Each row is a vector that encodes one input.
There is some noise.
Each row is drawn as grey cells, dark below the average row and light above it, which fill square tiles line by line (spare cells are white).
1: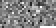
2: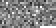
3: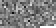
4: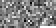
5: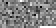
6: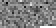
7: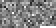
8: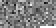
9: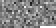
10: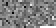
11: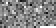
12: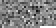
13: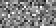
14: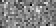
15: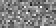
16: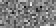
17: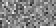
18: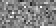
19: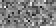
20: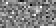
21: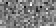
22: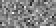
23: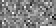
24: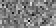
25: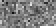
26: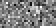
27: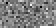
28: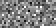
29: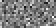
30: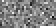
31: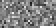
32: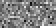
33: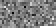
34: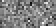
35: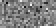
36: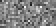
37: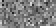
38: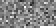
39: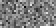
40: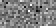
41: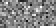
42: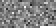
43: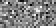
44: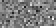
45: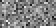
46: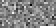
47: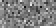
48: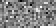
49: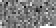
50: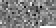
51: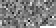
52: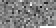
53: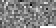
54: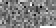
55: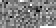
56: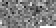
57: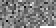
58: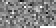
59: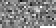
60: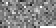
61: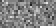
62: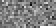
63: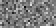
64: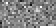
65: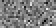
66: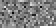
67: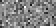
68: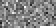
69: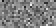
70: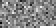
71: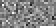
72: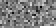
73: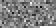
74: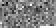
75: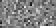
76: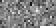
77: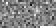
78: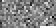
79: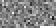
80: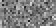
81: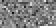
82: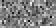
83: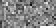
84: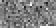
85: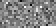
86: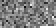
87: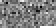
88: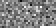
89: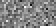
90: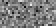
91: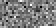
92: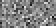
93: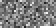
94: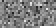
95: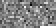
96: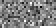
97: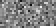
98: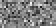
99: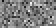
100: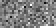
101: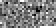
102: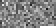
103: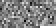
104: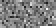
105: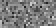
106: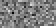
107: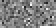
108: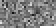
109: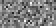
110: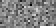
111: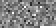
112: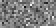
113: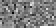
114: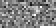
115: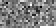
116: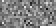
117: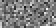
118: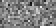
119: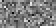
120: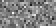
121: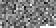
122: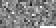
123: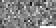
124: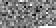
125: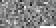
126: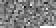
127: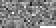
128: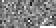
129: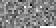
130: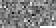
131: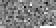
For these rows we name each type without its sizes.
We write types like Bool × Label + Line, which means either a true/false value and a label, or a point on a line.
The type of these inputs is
Bool × (Circle + Tree) × Line × Line.
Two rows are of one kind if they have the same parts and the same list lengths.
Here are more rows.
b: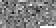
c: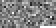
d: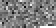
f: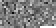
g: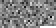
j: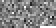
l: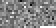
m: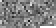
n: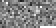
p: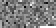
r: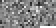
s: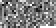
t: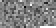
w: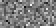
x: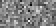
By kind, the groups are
b, g, l, n, p, r, s, t
c, d, f, j, m, w, x

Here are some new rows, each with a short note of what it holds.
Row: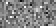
a point on each of two lines, a node of a tree and a true/false value
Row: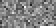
a point on a circle, a point on each of two lines and a true/false value
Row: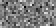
a point on a circle, a point on each of two lines and a true/false value
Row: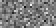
a point on a circle, a point on each of two lines and a true/false value
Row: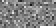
a point on a circle, a point on each of two lines and a true/false value
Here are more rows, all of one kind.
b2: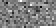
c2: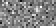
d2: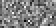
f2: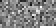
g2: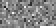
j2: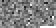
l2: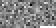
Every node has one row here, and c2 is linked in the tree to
d2, f2 and g2.
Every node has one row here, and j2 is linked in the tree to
g2.
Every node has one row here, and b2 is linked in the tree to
d2.
